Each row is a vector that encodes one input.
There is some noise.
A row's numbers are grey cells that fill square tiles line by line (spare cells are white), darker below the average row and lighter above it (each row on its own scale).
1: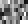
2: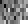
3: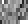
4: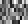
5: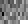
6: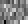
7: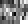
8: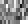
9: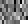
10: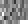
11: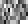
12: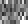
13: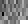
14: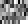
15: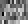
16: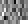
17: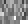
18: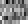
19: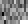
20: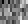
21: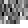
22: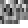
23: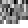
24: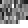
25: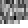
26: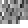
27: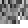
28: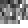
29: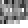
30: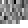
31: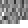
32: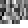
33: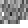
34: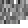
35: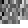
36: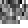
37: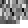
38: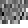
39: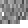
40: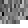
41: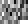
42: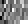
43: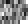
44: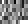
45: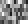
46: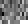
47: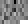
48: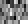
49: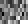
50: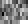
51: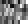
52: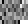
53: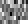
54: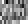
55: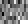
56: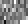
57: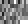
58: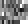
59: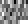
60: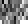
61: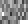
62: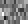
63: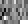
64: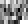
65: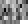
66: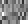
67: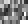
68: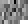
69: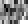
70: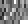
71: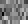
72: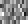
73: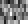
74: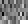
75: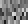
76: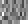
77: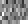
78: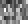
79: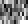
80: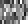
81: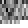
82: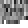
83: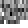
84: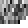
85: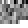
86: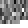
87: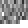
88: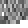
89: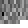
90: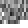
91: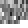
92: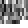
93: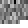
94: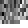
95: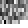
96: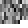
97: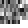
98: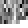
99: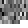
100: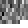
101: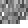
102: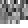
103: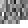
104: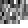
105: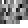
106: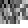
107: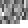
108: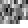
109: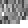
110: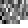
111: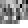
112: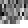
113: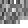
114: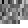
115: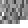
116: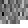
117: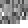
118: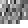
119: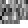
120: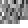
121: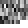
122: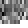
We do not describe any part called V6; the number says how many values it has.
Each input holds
three true/false values, together with either a point on a 7-point line, or a value of V6.
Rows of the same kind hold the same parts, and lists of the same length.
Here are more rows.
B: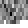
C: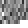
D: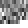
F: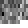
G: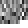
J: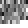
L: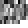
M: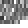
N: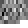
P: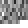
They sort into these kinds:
B, F, J, P
C, D, G, L, M, N

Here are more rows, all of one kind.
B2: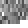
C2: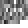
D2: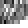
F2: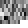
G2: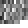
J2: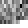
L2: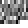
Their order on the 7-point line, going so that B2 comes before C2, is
L2, B2, D2, G2, J2, F2, C2.
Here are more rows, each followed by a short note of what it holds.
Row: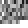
three true/false values and a value of V6
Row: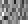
three true/false values and a value of V6
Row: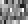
three true/false values and a value of V6
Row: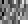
a point on a 7-point line and three true/false values
